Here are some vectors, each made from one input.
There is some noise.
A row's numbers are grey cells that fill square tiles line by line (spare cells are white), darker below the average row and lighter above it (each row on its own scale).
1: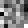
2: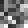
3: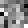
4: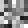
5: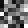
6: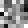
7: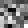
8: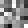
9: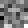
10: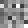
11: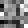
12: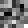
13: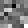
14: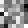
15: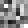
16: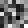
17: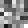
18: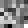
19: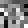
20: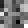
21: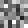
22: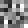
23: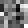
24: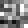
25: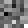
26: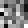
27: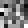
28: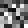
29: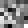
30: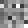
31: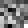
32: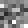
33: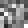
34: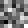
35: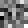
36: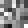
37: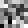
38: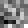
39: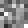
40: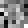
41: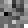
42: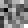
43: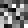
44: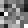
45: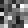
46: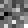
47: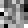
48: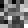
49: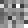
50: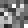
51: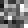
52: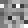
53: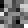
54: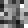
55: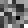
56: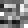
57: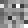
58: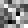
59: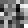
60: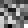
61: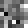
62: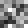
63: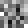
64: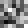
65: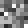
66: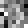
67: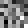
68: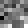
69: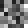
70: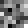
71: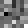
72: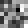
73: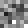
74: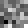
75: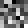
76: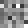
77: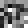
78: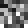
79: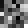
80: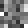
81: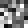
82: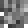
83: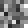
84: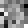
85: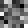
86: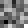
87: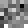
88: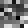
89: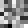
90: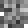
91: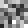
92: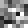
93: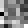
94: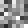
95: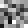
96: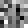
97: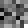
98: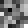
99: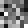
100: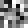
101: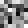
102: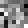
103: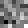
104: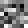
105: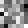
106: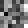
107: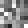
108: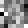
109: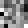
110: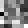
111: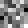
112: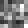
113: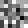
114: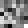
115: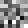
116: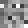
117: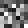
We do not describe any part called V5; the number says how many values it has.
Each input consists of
a list of up to two items, each a true/false value and a value of V5.
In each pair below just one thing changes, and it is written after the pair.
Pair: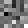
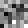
the value of V5 in item 2 of the list
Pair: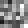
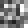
the value of V5 in item 2 of the list
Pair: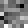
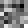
the true/false value in item 2 of the list
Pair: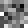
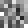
the true/false value in item 1 of the list
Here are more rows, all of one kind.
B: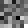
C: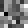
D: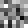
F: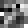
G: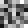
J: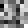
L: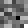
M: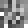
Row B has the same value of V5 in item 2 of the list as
C and J.
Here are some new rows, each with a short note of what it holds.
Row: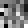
a list of one item
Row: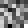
a list of one item
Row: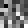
a list of one item
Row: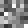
a list of one item
